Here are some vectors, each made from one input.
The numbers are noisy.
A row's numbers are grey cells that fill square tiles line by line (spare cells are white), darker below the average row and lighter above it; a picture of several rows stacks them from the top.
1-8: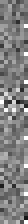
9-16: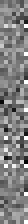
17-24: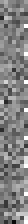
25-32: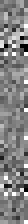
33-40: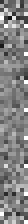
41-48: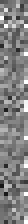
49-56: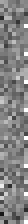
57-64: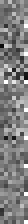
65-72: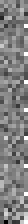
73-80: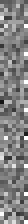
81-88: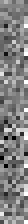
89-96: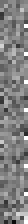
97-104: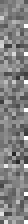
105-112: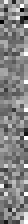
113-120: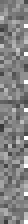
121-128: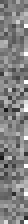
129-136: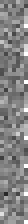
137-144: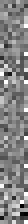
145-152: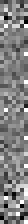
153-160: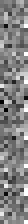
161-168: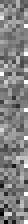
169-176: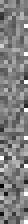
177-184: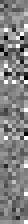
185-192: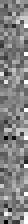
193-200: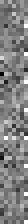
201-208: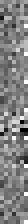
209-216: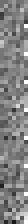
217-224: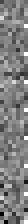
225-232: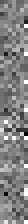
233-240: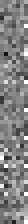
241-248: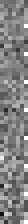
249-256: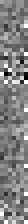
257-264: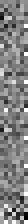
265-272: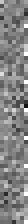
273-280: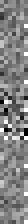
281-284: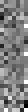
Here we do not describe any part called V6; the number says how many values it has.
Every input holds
a list of up to two items, each a true/false value and a value of V6.
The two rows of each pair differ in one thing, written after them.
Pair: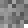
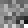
the value of V6 in item 1 of the list
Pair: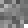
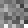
the true/false value in item 2 of the list
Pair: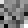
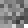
the true/false value in item 2 of the list
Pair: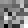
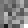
the value of V6 in item 2 of the list
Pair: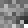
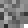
the value of V6 in item 1 of the list
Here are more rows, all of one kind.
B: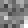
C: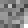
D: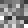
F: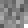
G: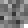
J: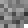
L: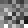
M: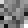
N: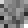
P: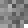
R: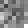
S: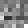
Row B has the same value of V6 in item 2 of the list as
F and M.
